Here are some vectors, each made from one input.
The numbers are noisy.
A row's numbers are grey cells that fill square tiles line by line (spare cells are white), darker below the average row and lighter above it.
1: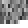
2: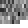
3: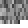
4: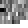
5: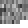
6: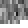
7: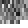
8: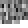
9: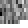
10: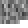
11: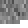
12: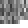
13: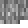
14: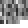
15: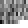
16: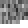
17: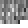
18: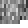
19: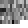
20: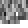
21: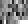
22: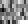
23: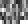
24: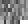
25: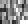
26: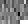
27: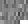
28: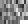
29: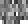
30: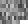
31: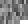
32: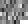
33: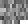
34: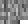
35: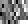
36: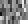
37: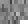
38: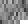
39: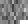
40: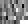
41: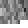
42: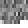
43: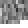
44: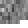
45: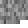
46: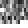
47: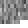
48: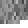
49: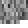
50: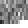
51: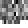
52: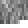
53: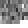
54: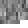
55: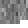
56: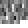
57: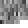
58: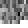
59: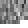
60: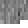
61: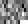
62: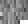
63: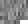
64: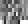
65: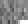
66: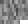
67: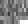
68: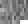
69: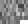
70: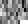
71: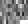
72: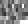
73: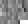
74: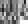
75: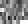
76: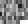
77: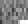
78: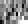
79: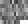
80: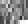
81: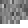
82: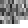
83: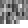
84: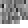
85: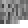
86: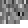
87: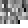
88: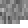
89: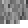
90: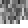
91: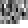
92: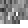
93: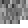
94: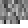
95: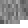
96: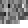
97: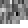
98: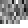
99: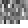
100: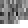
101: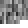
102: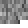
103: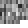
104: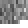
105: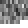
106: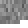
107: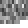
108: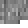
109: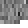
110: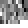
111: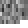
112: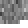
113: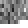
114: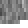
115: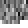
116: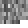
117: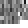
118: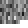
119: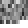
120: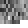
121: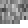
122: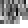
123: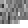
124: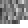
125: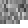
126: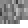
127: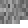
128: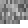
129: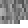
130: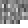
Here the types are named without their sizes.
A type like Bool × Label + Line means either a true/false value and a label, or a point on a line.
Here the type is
(Bool × Tree + Line) × Line × Line.
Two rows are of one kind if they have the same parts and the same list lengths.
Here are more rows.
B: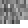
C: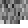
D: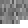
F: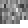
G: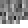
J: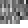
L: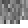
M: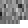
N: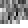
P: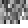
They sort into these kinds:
B, C, D
F, G, J, L, M, N, P

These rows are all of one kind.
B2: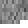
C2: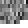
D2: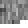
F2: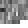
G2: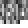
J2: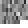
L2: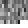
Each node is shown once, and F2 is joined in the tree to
D2 and J2.
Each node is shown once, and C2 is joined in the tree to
B2 and J2.
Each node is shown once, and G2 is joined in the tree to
L2.
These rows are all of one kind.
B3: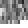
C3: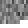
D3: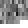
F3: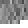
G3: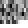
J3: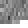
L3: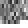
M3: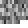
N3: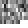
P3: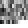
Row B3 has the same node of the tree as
F3, L3 and P3.
